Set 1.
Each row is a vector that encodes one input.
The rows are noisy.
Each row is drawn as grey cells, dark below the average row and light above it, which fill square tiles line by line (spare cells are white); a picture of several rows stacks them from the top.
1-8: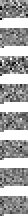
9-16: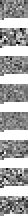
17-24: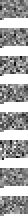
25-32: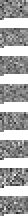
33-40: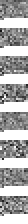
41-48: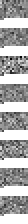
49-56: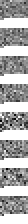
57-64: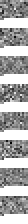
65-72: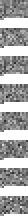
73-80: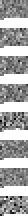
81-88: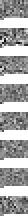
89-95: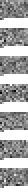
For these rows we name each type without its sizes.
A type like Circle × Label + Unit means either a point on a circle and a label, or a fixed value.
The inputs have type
Circle + Line.
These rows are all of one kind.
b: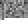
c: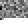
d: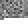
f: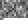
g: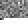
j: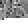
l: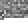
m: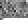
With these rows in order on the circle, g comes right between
d and m.
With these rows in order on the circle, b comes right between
f and m.
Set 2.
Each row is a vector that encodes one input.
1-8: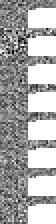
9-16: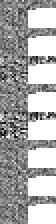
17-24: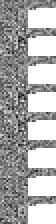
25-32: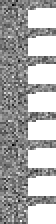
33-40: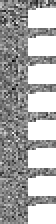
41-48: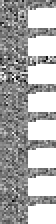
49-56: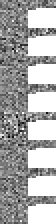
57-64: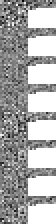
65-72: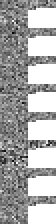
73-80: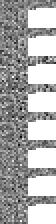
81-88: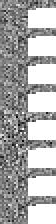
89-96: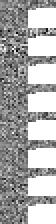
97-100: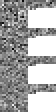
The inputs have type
Circle5 + Line7.
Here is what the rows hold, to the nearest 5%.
About 55% of them hold a point on a 5-point circle. The rest hold a point on a 7-point line.
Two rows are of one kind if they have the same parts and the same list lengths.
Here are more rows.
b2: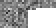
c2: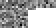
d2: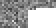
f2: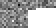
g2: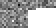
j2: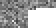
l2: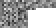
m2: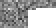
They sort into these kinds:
b2, l2, m2
c2, d2, f2, g2, j2

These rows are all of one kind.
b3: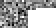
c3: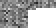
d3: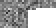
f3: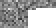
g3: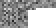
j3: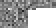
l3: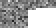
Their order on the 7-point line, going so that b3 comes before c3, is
g3, l3, f3, j3, b3, d3, c3.
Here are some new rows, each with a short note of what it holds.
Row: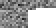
a point on a 5-point circle
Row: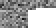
a point on a 5-point circle
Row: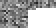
a point on a 7-point line
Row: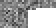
a point on a 7-point line
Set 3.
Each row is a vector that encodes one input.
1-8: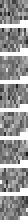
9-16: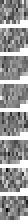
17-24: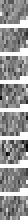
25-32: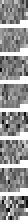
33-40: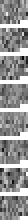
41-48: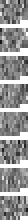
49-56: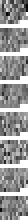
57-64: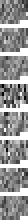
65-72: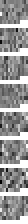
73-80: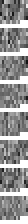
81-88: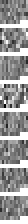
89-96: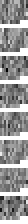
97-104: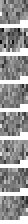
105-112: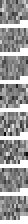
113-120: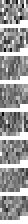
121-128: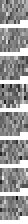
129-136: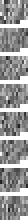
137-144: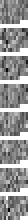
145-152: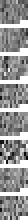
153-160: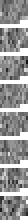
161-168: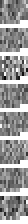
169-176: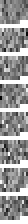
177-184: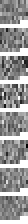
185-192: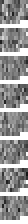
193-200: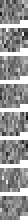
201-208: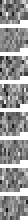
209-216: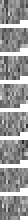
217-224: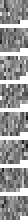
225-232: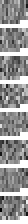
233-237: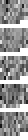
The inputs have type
Bool × Bool × Bool × Bool × Line19.
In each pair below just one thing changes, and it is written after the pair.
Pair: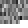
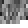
one of the four true/false values
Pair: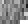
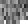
one of the four true/false values
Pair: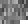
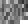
one of the four true/false values
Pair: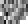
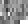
one of the four true/false values
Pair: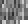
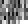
one of the four true/false values
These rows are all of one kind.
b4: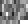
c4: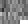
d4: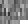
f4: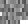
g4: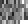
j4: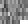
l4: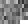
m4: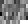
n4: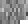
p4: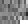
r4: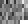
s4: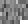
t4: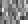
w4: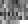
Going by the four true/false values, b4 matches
f4, l4 and t4.
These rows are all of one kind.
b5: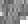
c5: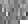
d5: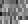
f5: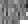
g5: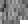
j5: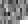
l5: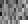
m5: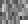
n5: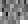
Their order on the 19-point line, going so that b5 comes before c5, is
f5, g5, n5, b5, j5, c5, m5, l5, d5.
